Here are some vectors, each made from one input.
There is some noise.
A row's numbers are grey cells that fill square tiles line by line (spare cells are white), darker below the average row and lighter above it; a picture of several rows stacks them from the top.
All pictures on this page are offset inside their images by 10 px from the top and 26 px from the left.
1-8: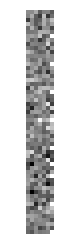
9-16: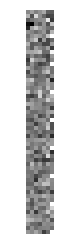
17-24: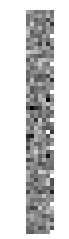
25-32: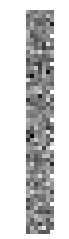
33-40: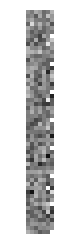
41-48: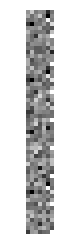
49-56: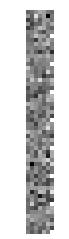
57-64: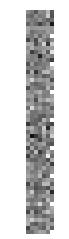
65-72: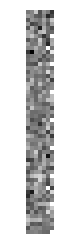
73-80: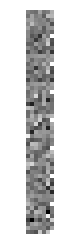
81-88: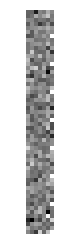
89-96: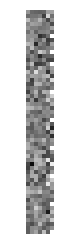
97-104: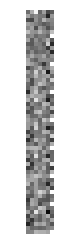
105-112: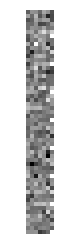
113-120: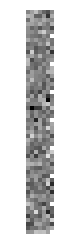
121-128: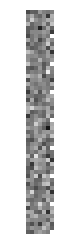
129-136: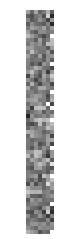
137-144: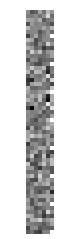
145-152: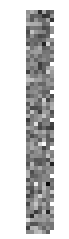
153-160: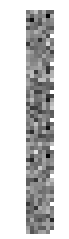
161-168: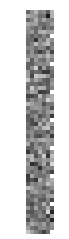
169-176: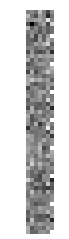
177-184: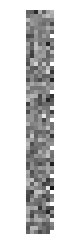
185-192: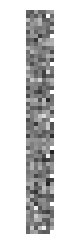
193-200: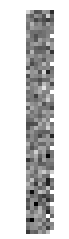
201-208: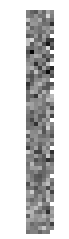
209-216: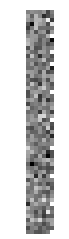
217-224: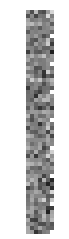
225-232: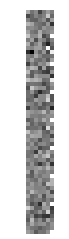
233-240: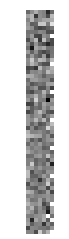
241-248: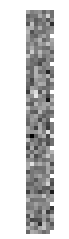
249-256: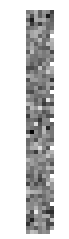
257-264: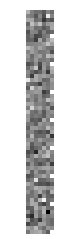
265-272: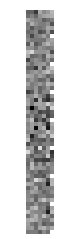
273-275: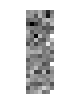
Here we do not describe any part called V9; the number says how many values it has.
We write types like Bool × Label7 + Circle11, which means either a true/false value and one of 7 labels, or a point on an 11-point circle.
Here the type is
Bool × Circle11 × (Circle11 + Unit) × V9.
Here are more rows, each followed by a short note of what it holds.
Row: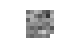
a point on each of two 11-point circles, a true/false value and a value of V9
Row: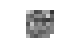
a point on an 11-point circle, a true/false value and a value of V9
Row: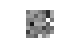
a point on each of two 11-point circles, a true/false value and a value of V9
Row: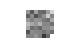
a point on an 11-point circle, a true/false value and a value of V9
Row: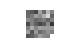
a point on an 11-point circle, a true/false value and a value of V9
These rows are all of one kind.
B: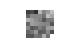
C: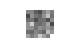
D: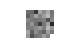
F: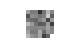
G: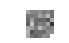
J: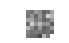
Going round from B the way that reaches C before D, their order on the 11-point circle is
B, C, F, D, G, J.
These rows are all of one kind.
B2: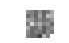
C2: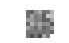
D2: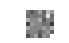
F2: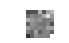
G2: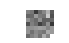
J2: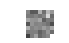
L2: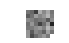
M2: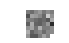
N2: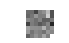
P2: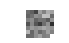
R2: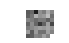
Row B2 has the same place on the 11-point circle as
G2 and R2.
